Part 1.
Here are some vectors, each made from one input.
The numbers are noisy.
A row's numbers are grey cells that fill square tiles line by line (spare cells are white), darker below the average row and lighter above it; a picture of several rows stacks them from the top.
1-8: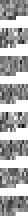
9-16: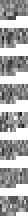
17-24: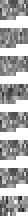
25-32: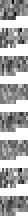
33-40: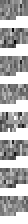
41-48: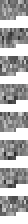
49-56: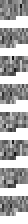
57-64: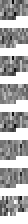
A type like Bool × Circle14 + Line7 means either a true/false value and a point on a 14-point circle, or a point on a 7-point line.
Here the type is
Tree7 + Unit.
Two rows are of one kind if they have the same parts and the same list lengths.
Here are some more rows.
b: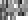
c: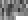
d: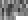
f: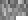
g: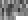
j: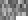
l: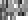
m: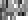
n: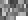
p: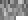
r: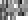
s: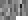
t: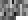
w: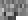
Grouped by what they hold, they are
b, l, m, r
c, d, f, g, j, n, p, s, t, w

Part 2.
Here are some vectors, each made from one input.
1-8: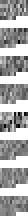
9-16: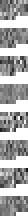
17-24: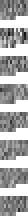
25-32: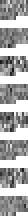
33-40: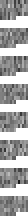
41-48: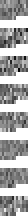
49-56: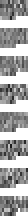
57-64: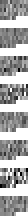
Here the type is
Bool × Bool × Bool × Bool.
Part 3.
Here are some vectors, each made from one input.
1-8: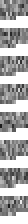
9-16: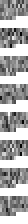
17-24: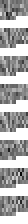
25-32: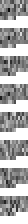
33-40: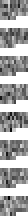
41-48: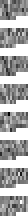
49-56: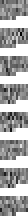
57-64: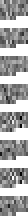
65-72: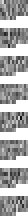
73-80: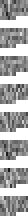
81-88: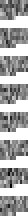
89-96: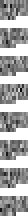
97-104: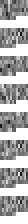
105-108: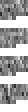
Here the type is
Circle10.
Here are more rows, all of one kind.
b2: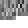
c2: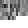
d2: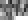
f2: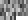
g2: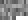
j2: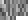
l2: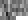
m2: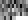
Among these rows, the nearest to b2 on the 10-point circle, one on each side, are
f2 and m2.
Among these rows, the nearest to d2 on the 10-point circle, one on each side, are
c2 and m2.
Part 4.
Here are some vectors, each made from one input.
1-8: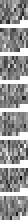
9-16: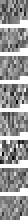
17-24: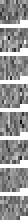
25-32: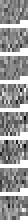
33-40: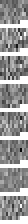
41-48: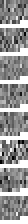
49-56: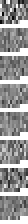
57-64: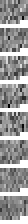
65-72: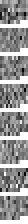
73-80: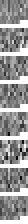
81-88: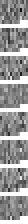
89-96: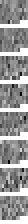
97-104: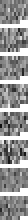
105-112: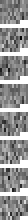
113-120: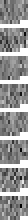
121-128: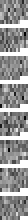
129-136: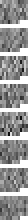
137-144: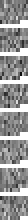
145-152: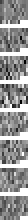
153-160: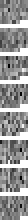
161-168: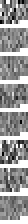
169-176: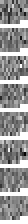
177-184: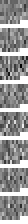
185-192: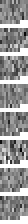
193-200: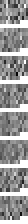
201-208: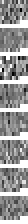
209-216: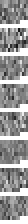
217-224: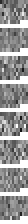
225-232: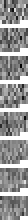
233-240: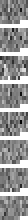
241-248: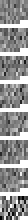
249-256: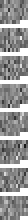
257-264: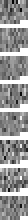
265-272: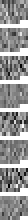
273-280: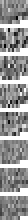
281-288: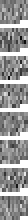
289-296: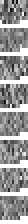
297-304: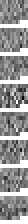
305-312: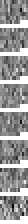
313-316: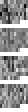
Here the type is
Tree15 + Unit.
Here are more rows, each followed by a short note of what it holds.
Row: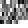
a fixed value
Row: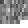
a node of a 15-node tree
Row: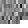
a node of a 15-node tree
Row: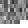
a node of a 15-node tree
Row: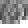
a node of a 15-node tree
